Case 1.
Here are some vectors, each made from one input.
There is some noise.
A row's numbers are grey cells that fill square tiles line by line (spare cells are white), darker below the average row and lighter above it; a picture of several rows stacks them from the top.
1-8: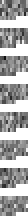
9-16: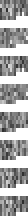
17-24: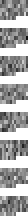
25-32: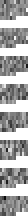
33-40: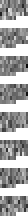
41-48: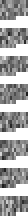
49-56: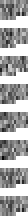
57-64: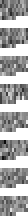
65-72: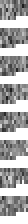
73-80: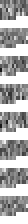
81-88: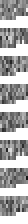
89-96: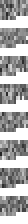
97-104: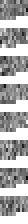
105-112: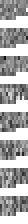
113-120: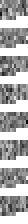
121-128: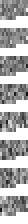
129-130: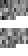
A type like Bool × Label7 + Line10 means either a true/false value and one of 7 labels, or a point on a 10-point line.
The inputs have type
Bool × Bool × Bool × Bool.
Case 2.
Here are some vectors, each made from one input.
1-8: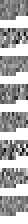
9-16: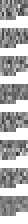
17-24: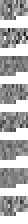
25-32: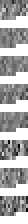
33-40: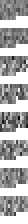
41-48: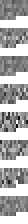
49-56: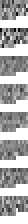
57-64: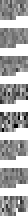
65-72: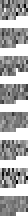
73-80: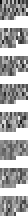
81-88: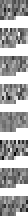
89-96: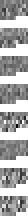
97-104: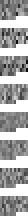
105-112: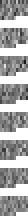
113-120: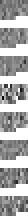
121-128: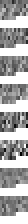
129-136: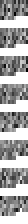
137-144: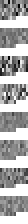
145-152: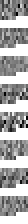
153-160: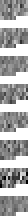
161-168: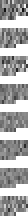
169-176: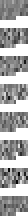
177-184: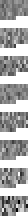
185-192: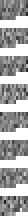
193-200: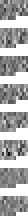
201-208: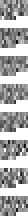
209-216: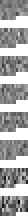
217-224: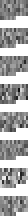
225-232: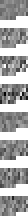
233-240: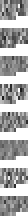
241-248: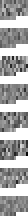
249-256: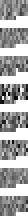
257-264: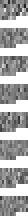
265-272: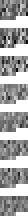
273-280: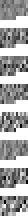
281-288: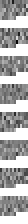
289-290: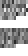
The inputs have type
Circle6.
